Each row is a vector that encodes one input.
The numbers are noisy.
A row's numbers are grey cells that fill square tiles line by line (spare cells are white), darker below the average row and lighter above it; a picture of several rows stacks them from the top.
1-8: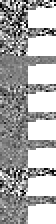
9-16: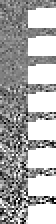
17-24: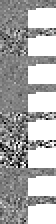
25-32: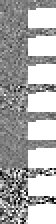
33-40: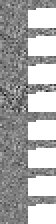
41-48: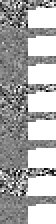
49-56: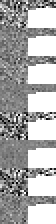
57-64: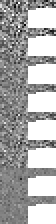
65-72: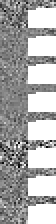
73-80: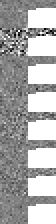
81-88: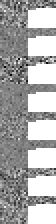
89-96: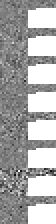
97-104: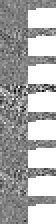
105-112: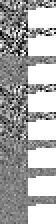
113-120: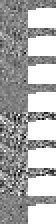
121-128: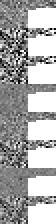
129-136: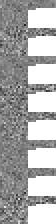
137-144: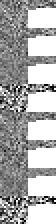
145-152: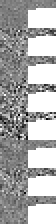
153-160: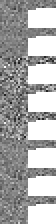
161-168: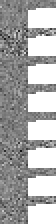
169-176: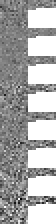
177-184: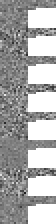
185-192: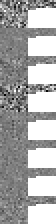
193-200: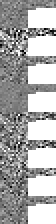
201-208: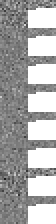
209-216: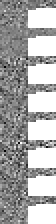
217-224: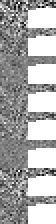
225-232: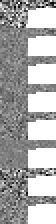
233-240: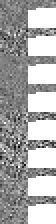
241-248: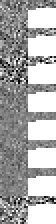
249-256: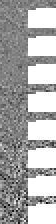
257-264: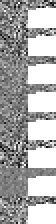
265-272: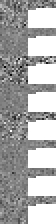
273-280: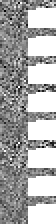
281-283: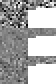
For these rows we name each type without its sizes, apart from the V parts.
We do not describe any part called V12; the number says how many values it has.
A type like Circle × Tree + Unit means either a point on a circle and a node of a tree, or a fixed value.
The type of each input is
Label × Label × (Line + V12).
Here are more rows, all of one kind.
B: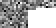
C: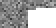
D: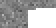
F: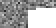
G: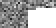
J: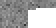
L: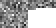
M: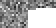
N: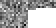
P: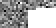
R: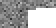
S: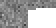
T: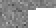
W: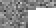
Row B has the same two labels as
C, G and R.
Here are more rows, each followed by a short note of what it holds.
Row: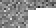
two labels and a value of V12
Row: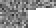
two labels and a value of V12
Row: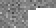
two labels and a value of V12
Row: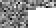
two labels and a point on a line
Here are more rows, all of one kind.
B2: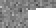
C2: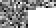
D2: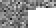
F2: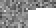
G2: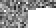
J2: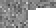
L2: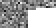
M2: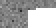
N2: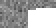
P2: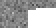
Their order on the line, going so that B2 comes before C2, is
F2, L2, G2, P2, N2, M2, B2, C2, J2, D2.
